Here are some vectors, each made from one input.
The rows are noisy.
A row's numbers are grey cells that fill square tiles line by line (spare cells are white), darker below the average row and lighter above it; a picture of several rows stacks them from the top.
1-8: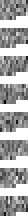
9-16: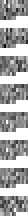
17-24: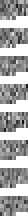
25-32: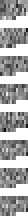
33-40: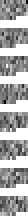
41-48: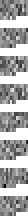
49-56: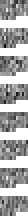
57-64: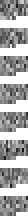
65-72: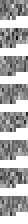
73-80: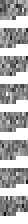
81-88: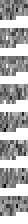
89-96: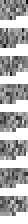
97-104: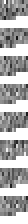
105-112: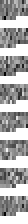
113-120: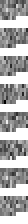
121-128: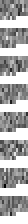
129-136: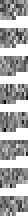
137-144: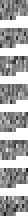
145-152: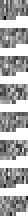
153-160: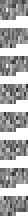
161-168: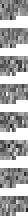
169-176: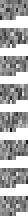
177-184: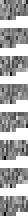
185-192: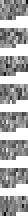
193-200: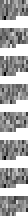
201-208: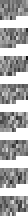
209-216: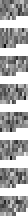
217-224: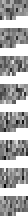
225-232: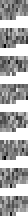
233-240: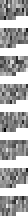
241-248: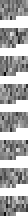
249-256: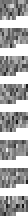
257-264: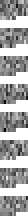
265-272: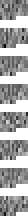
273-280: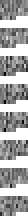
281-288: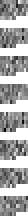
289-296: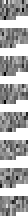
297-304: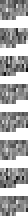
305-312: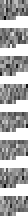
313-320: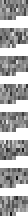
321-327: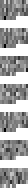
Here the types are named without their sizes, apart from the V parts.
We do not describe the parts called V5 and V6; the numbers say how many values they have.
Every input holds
a point on a line and a value of V5, together with either a point on a line, or a value of V6.
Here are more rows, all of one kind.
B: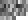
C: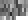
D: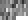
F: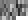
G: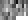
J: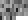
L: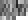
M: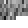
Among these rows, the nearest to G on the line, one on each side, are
B and L.
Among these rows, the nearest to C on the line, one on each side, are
F and L.
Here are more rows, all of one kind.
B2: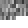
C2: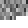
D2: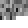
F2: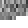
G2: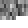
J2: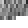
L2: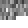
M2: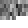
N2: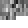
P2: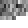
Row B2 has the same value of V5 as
L2 and N2.
